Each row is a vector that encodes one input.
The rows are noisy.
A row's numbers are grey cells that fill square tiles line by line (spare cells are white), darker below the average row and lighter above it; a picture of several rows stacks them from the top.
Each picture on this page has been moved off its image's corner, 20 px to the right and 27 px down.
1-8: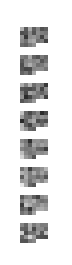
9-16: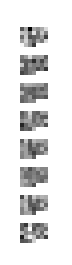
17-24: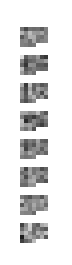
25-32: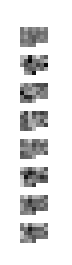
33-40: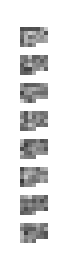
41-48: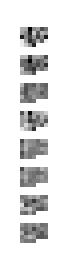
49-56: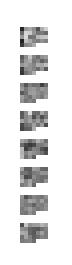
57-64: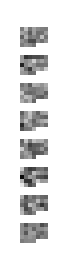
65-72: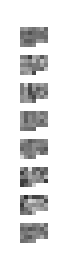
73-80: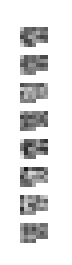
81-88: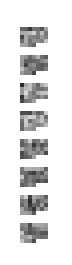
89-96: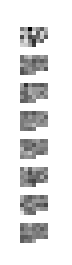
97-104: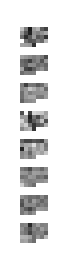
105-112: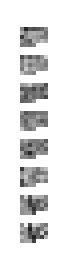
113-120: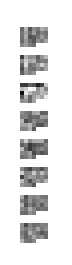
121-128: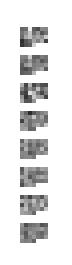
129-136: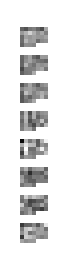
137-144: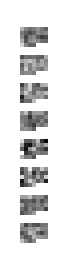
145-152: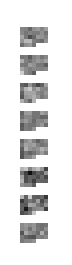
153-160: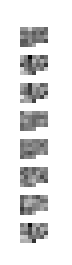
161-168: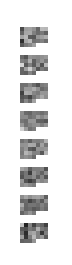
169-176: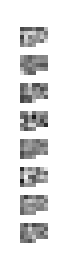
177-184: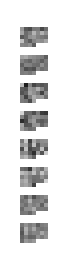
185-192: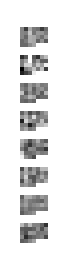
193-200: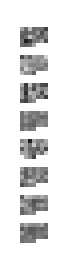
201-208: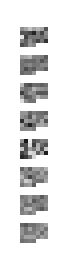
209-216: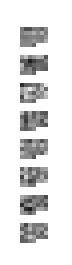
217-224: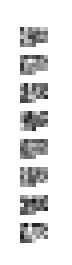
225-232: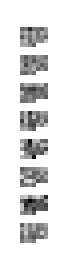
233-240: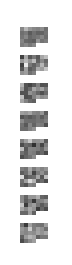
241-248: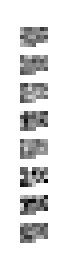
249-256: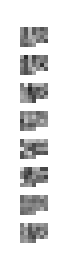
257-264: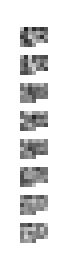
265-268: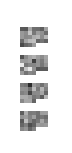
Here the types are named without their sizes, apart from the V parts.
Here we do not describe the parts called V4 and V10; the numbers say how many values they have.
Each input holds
a point on a line and four true/false values, together with either a fixed value, or a value of V4 and a value of V10.
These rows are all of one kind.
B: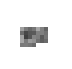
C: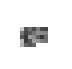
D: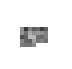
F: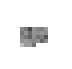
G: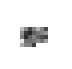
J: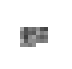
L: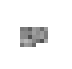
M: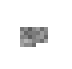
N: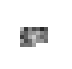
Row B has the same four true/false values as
C and G.
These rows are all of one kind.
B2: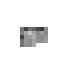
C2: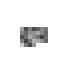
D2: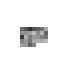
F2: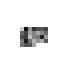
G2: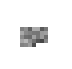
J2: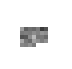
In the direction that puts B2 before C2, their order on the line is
D2, J2, B2, G2, C2, F2.
